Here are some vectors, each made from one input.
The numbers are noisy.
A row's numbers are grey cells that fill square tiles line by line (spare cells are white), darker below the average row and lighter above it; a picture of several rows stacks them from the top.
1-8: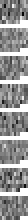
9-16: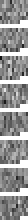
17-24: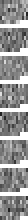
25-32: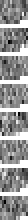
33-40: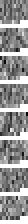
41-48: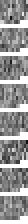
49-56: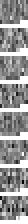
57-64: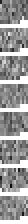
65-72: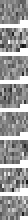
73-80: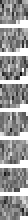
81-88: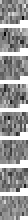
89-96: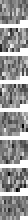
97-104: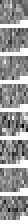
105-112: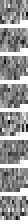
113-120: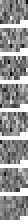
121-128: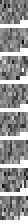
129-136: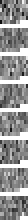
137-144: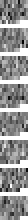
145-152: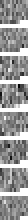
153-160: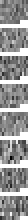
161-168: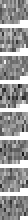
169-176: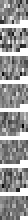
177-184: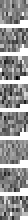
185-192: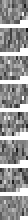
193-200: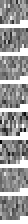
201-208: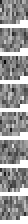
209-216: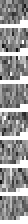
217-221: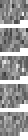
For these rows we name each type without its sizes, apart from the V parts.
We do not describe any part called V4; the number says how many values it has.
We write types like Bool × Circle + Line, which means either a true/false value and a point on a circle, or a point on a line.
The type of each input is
(Bool × V4 + Line) × Line.
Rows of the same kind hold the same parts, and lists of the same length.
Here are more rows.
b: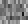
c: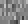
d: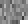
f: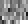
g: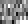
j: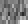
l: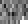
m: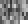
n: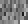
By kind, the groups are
b, j, l, m, n
c, d, f, g

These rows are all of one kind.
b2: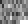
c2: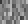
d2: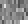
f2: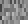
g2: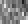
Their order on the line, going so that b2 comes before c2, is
f2, d2, g2, b2, c2.
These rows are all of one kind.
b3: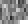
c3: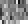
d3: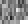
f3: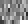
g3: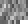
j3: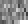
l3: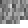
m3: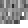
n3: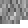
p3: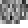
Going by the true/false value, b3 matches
d3, j3, l3 and p3.
